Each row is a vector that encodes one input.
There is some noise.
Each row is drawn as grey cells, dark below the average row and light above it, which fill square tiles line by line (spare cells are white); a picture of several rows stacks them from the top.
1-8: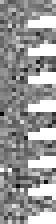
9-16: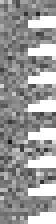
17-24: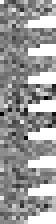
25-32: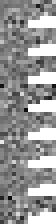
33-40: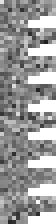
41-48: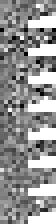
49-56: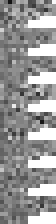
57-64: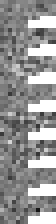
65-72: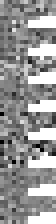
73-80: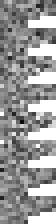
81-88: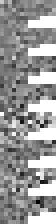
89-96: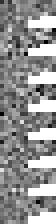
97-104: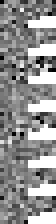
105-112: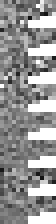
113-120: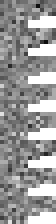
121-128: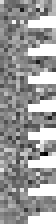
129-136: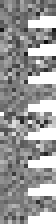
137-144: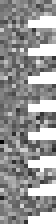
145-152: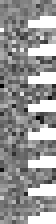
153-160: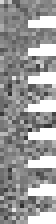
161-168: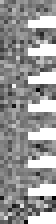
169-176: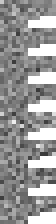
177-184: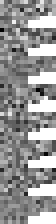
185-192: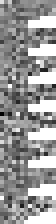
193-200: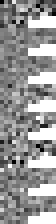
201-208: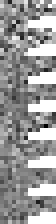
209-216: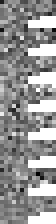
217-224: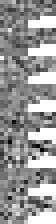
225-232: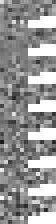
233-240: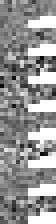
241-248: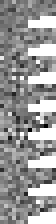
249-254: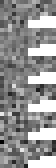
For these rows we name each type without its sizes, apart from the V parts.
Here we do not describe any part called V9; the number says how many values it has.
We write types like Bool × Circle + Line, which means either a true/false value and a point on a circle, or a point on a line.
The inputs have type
List(Bool × V9) + Tree.
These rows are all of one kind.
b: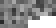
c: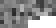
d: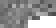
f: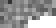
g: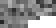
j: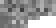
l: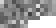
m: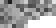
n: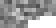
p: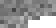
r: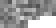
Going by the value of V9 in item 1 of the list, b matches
c, g and l.
